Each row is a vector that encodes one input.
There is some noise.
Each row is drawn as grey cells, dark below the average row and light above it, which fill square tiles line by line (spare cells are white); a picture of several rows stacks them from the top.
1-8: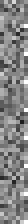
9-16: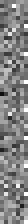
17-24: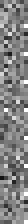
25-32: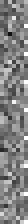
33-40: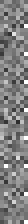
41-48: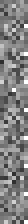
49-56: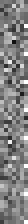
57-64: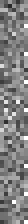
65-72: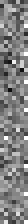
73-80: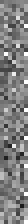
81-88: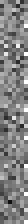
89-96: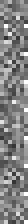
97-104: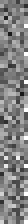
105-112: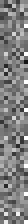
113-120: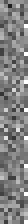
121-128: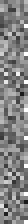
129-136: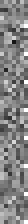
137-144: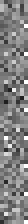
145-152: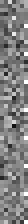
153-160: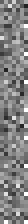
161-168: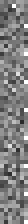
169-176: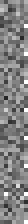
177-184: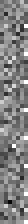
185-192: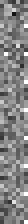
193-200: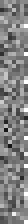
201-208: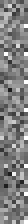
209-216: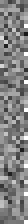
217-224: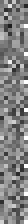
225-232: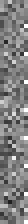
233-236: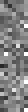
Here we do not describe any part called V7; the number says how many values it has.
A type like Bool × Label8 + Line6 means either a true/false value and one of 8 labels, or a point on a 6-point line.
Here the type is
(Bool × V7 + Unit) × Line6 + Line8 × (Tree8 + Unit).
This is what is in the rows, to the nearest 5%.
About 45% of them hold a point on a 6-point line, together with either a fixed value, or a true/false value and a value of V7. The rest hold a point on an 8-point line, together with either a fixed value, or a node of an 8-node tree.
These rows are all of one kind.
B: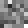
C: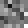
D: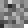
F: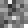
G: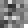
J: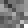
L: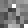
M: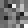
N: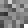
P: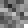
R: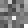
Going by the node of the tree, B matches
D and N.
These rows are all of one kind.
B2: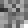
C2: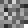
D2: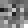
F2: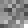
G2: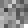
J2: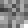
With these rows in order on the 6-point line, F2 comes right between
C2 and G2.
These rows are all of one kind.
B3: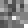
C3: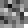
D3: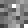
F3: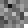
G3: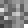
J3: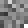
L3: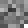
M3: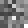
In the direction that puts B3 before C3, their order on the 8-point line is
M3, D3, J3, L3, B3, G3, F3, C3.
